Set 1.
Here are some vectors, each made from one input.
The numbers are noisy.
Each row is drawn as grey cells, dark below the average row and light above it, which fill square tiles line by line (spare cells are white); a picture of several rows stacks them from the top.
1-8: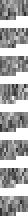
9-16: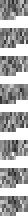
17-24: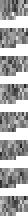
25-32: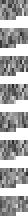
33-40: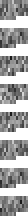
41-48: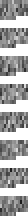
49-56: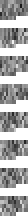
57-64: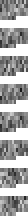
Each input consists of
either a point on a 5-point circle, or a point on a 9-point circle.
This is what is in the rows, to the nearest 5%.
About 35% of them hold a point on a 5-point circle. The rest hold a point on a 9-point circle.
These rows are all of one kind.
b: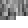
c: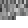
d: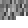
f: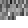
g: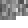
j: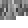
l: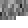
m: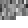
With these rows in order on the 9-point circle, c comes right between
f and m.
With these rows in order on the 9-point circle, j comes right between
d and l.
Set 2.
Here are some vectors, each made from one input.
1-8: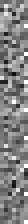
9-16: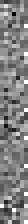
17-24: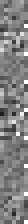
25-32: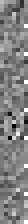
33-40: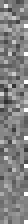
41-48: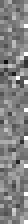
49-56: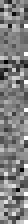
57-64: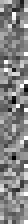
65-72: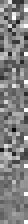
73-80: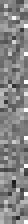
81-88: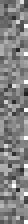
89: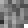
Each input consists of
either a point on a 5-point line, or a point on a 7-point line.
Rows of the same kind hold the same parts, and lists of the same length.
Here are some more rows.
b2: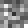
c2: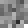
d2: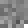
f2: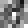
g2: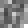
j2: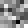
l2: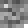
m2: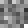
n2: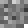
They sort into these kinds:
b2, f2, g2, l2
c2, d2, j2, m2, n2

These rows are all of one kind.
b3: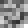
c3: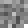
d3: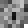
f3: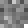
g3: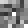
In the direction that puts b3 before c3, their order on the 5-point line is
b3, f3, d3, c3, g3.
